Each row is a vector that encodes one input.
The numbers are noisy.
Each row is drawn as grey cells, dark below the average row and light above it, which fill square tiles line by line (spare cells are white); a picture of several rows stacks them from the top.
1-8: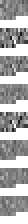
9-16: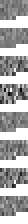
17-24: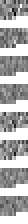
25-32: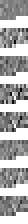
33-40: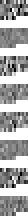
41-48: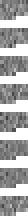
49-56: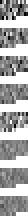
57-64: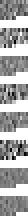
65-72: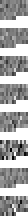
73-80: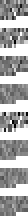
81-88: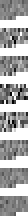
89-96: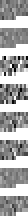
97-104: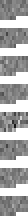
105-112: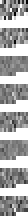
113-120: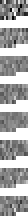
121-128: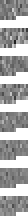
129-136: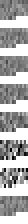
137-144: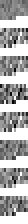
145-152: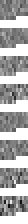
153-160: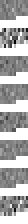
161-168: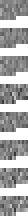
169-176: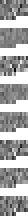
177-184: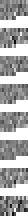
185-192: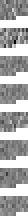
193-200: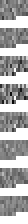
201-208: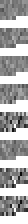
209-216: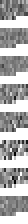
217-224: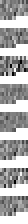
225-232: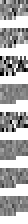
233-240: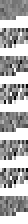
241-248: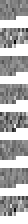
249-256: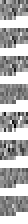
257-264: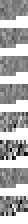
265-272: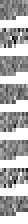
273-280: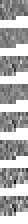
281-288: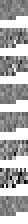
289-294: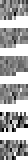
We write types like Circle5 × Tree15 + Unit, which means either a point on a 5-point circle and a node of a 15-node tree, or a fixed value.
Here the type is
Bool × Label5 + Unit.
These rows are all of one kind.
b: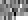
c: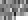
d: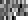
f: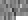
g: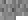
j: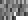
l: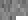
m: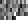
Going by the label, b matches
f and j.
